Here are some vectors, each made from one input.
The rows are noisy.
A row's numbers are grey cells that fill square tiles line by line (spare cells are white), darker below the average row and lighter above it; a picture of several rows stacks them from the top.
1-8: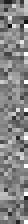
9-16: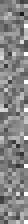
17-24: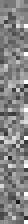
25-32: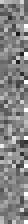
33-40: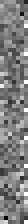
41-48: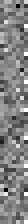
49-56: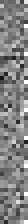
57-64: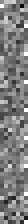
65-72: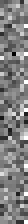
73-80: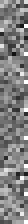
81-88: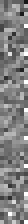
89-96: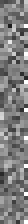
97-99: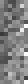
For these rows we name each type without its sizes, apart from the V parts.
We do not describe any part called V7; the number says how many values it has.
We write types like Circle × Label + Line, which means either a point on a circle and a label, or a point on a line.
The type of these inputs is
(Bool × Bool × Bool + V7) × Line.
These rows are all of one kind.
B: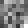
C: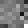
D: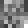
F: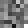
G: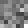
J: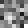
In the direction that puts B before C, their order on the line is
D, B, F, G, J, C.
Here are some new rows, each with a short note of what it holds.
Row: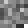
a point on a line and three true/false values
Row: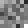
a point on a line and three true/false values
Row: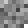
a point on a line and a value of V7
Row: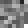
a point on a line and a value of V7
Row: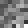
a point on a line and a value of V7
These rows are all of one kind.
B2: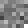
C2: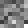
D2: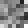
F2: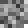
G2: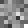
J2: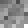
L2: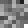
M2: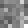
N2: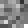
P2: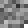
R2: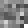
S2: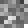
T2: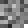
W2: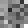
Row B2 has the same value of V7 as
D2, L2, R2 and W2.
